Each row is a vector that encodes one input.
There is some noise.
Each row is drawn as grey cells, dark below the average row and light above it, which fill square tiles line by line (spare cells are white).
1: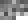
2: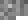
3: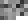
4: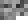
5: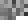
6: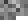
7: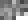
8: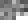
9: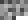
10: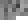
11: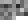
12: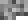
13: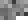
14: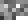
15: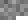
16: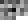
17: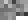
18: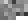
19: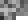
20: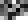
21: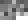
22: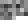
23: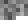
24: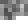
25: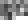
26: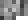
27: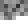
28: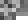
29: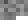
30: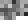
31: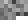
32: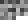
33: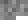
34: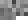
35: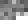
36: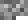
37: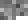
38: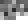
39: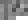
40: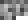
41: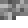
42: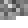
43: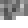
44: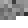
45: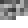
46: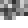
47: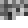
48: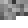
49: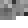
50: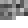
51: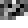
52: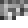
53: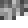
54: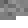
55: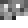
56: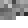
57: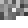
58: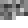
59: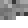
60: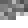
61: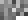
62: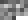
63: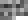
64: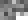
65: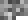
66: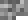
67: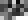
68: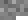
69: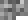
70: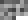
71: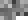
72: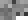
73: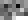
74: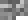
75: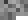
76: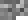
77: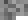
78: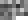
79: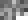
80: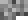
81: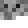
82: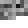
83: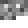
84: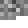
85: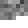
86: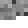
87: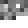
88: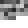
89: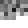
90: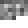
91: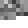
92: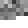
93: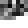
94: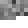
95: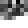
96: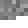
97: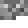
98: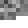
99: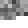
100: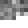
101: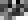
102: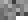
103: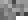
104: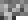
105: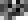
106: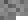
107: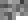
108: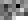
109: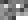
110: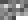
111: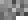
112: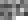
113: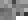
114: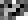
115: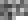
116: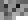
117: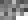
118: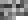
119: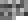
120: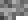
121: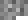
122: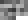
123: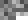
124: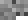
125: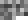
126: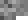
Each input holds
either a fixed value, or three true/false values.
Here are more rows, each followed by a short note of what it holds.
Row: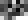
a fixed value
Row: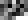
a fixed value
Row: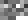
three true/false values
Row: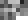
three true/false values
